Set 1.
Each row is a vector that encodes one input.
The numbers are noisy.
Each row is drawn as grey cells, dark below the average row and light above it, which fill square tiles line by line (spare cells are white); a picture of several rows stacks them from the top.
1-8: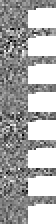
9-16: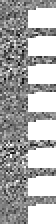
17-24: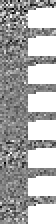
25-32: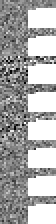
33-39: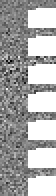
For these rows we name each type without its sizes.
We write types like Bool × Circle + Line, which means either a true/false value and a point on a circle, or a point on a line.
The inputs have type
Circle.
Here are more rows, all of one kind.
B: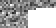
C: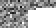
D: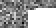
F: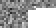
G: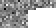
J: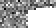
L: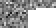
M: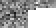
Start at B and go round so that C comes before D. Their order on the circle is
B, C, F, D, L, J, G, M.
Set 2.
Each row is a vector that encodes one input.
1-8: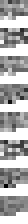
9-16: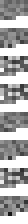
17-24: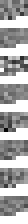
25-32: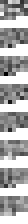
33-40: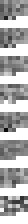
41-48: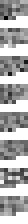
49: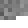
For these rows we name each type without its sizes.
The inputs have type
Tree + Unit.
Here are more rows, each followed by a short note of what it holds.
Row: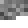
a node of a tree
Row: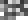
a fixed value
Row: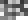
a fixed value
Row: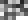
a fixed value
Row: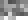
a node of a tree
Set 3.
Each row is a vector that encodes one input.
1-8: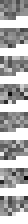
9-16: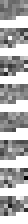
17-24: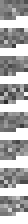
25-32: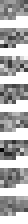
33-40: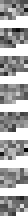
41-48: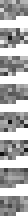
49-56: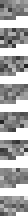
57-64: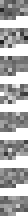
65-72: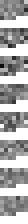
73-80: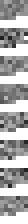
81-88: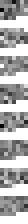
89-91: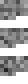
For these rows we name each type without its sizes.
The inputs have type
Label.
